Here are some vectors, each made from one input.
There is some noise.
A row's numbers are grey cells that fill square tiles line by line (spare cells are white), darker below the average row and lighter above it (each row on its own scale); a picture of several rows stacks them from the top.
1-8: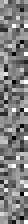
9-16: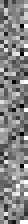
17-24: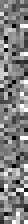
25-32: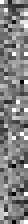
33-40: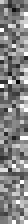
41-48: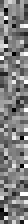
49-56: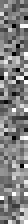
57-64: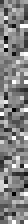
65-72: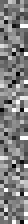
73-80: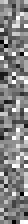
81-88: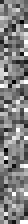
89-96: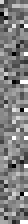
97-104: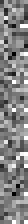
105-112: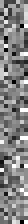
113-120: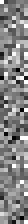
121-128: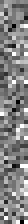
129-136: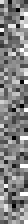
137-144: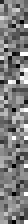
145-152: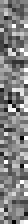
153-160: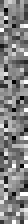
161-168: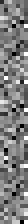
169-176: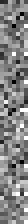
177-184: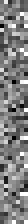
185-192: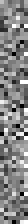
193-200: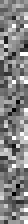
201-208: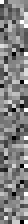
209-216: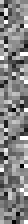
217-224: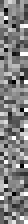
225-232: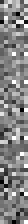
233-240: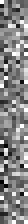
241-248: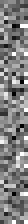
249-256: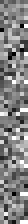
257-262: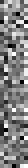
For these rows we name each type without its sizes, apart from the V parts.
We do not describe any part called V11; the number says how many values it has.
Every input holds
a list of items, each a true/false value and a value of V11.
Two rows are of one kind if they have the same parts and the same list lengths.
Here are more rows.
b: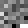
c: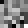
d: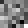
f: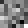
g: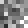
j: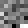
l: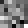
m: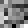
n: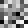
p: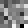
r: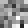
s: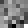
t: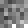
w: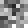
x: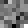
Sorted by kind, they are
b, c, d, f, j, l, m, s, x
g, p, r, t, w
n

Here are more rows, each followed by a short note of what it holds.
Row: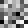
the empty list
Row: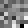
a list of two items
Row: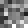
a list of two items
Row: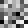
the empty list
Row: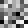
the empty list
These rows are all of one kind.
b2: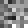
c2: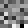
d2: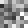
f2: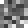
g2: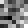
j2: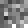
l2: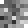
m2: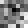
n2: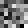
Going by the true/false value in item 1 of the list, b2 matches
c2 and d2.
